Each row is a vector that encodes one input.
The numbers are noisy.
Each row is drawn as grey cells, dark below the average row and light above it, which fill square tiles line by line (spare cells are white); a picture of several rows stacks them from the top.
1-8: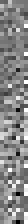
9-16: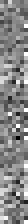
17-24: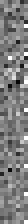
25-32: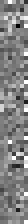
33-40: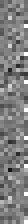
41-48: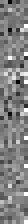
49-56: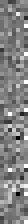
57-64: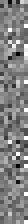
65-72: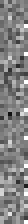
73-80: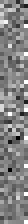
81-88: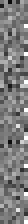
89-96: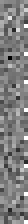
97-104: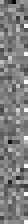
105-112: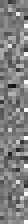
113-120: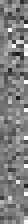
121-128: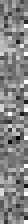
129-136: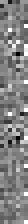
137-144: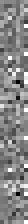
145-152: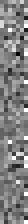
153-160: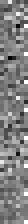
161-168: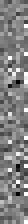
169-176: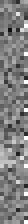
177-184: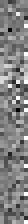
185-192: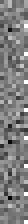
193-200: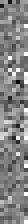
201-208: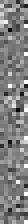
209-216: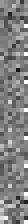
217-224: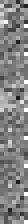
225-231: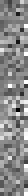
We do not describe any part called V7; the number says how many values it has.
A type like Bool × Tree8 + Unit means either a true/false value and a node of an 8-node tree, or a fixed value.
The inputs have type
Bool × V7 + Line6 × List2(Line9).
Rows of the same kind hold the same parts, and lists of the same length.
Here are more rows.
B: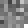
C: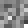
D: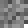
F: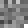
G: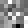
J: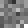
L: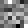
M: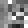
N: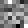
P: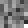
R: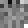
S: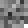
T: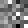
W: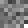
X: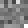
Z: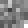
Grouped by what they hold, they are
B, D, F, J, W, X, Z
C, G, L, M, N, T
P, S
R

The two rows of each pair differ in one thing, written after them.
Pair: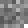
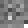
the place on the 6-point line
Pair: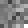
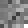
the place on the 9-point line in item 2 of the list
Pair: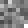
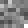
the place on the 9-point line in item 2 of the list
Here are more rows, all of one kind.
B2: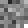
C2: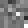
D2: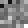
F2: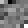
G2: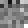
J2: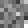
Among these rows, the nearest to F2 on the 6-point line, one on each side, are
B2 and D2.
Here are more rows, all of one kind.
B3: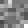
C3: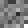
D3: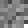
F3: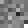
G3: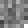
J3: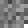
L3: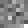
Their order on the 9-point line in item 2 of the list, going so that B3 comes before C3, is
B3, G3, J3, C3, L3, D3, F3.
